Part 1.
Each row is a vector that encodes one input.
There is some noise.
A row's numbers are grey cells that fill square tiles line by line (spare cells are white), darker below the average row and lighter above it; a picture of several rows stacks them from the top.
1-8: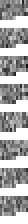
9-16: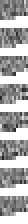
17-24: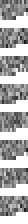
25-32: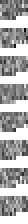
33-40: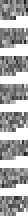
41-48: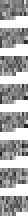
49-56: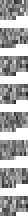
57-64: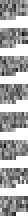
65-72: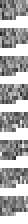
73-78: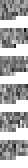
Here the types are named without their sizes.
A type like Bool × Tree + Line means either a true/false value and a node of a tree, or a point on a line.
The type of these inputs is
Bool × Bool × Bool × Bool.
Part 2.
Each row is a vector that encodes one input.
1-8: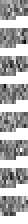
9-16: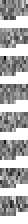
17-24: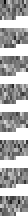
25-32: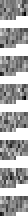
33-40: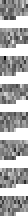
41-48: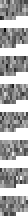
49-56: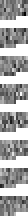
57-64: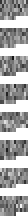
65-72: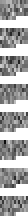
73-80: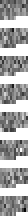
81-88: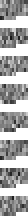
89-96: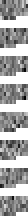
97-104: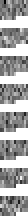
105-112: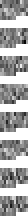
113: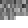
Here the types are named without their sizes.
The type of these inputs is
Line.
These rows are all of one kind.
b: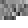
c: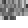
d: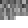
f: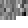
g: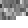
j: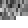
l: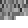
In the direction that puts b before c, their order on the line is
f, d, l, b, c, g, j.
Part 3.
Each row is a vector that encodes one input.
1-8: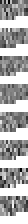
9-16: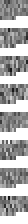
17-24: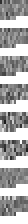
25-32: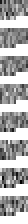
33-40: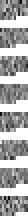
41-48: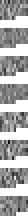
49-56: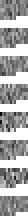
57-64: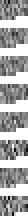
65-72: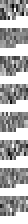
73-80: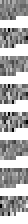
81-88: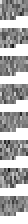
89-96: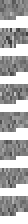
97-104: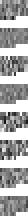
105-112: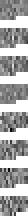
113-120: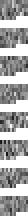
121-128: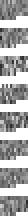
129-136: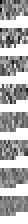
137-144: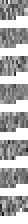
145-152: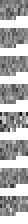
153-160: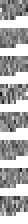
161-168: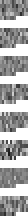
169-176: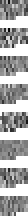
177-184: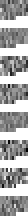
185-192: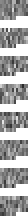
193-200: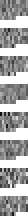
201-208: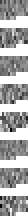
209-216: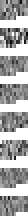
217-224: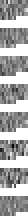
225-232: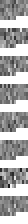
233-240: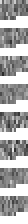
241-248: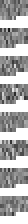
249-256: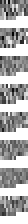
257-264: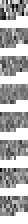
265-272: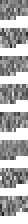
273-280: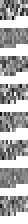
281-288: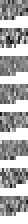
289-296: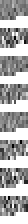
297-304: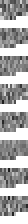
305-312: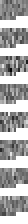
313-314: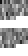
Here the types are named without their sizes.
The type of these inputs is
Circle + Unit.
